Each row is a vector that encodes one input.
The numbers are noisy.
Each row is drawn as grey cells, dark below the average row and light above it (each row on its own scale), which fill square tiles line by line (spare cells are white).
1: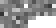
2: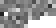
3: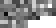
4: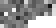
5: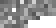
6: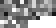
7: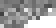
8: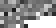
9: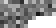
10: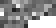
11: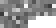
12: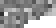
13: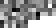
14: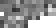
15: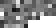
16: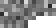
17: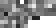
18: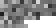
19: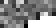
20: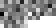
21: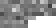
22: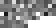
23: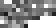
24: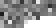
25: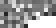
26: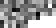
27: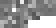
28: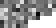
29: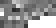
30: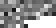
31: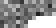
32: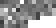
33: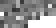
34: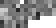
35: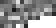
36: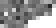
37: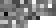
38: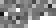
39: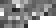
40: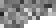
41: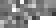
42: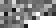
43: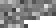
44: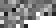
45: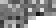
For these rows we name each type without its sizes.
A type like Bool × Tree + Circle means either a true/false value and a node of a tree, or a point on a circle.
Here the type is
Bool × Bool × Bool + Line.
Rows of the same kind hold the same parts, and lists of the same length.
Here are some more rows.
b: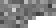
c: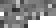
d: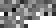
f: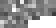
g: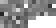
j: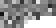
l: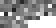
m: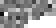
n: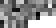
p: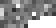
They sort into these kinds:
b, g, j, m
c, d, f, l, n, p

